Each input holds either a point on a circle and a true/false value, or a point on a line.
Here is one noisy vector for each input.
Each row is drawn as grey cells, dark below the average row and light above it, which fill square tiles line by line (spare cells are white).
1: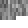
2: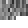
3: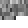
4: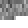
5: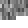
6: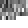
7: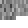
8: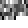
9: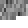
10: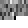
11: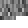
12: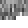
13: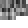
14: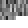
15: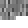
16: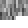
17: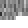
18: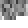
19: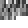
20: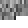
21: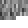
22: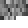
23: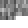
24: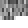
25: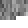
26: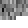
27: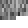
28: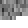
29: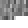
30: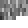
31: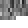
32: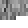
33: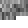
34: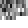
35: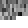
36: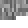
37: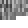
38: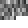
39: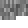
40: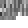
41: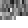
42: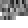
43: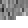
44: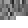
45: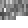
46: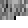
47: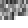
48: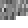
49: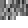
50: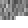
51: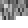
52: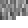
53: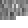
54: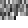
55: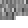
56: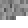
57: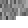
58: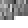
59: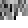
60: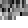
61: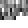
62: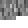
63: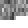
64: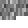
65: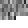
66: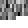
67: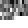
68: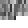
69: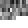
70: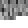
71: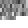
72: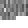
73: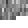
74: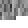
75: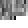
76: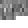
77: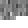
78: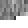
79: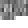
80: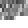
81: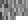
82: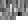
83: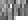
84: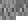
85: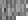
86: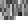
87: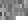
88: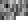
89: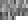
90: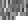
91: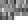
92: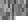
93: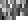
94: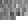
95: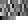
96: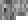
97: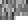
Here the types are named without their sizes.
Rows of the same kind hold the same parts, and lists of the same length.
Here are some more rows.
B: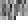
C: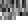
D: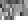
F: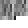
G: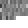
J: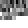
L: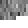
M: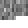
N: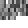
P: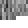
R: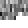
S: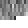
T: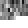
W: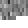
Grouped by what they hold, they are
B, D, F, G, L, M, P, R, S, W
C, J, N, T

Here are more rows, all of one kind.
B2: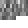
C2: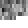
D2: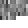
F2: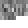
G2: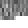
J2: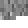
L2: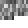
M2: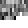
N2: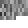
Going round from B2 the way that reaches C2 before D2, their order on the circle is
B2, F2, M2, C2, D2, L2, G2, N2, J2.
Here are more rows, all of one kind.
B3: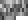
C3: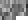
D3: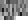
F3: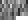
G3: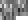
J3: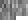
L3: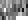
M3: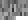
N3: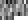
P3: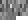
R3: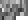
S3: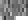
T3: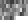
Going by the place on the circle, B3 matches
D3, J3, L3 and T3.
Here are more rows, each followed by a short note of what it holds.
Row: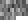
a point on a line
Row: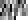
a point on a circle and a true/false value
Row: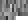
a point on a circle and a true/false value
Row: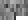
a point on a circle and a true/false value
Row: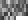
a point on a line
